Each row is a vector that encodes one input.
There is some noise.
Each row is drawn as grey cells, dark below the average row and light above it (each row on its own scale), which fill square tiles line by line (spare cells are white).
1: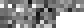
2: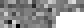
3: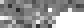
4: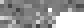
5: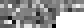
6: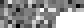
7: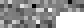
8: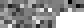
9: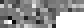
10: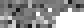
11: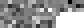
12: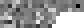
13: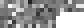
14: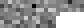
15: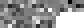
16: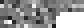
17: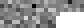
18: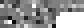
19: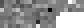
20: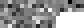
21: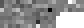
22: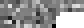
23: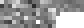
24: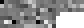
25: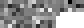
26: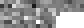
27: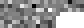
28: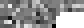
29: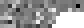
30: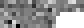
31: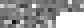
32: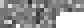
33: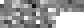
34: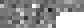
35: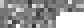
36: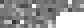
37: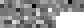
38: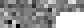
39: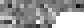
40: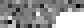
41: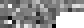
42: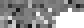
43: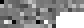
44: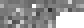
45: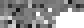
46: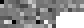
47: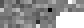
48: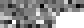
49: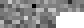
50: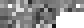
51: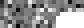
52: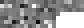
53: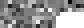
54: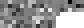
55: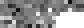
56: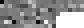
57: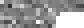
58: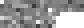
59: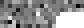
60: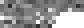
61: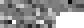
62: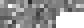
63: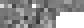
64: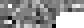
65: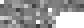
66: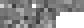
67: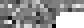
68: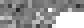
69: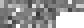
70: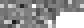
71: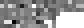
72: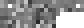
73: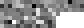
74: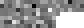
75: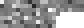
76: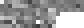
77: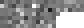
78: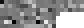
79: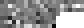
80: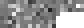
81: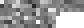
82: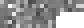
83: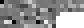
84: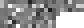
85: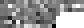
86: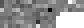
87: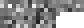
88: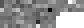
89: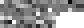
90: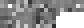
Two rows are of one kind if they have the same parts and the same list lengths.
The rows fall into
4 kinds.
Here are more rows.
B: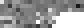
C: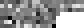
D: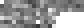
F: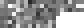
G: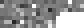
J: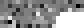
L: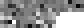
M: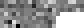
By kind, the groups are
B, D, F, G
C
J, L
M

